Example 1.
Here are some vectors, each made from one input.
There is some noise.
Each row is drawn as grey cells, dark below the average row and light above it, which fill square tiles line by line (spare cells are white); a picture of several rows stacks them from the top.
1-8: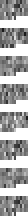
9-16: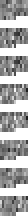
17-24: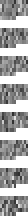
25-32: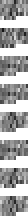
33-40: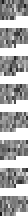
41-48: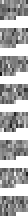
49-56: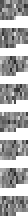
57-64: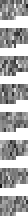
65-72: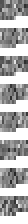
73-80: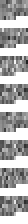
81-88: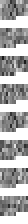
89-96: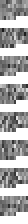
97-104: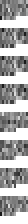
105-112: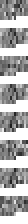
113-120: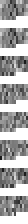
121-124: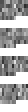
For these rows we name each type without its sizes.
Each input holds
a point on a line.
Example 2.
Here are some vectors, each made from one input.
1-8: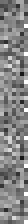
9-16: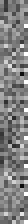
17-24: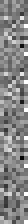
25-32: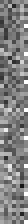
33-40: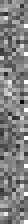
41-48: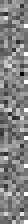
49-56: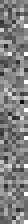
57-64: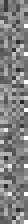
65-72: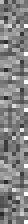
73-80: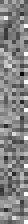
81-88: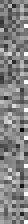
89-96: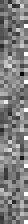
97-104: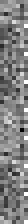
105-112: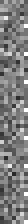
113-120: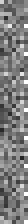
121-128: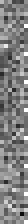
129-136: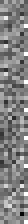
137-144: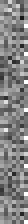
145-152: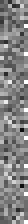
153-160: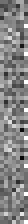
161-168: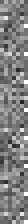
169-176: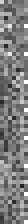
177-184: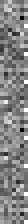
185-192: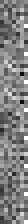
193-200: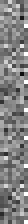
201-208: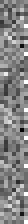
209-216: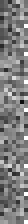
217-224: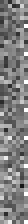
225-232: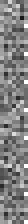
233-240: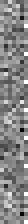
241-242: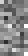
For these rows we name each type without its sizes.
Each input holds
a point on a circle.
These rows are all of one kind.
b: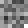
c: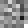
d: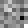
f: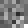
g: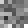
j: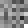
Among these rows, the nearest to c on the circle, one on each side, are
d and f.
